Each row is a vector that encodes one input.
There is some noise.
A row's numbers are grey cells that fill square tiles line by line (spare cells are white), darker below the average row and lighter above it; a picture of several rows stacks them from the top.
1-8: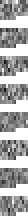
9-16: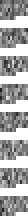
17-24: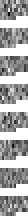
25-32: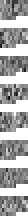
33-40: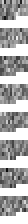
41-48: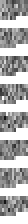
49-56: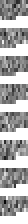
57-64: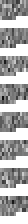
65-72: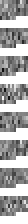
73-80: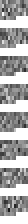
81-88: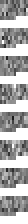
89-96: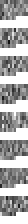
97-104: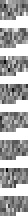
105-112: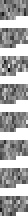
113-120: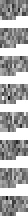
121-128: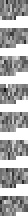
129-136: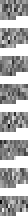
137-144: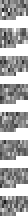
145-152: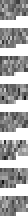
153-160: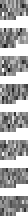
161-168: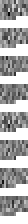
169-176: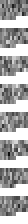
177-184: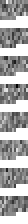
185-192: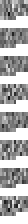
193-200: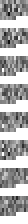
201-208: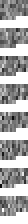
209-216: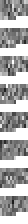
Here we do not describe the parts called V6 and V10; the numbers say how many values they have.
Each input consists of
either a fixed value, or one of 11 labels, a true/false value and a value of V10, or a point on each of two 4-point lines and a value of V6.
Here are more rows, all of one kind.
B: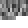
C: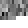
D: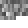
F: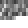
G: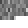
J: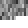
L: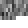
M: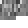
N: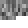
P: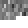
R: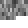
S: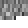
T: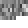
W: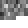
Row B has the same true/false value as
G, L, M and T.
